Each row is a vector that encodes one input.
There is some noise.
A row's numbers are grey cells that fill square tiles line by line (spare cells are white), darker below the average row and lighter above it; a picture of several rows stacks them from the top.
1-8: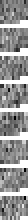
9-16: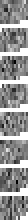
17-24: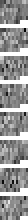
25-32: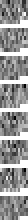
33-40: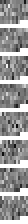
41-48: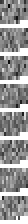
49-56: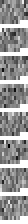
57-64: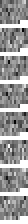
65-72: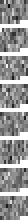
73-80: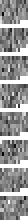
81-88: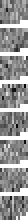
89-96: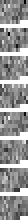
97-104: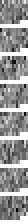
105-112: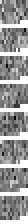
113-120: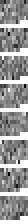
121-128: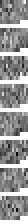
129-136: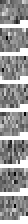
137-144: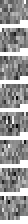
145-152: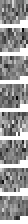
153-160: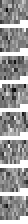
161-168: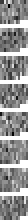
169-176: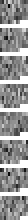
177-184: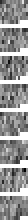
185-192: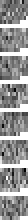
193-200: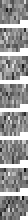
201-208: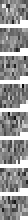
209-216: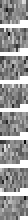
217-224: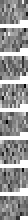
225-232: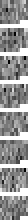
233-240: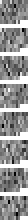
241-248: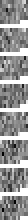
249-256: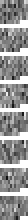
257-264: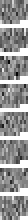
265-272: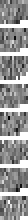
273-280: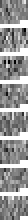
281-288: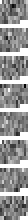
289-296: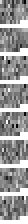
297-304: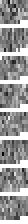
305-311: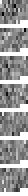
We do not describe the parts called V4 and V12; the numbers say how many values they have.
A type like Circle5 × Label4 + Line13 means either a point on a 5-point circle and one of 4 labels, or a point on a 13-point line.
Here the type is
Label7 × (Line8 + V4) + Label8 × V12 × V12.
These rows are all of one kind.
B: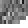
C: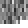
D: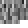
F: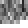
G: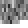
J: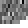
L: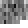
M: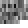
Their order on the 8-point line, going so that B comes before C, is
J, B, F, L, C, M, G, D.
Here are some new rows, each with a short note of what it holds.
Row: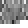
one of 8 labels and two values of V12
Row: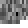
one of 7 labels and a point on an 8-point line
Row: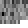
one of 7 labels and a value of V4
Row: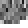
one of 7 labels and a point on an 8-point line
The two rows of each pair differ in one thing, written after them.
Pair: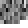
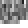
the place on the 8-point line
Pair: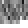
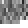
the place on the 8-point line
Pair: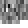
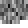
the place on the 8-point line
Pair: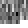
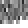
the label
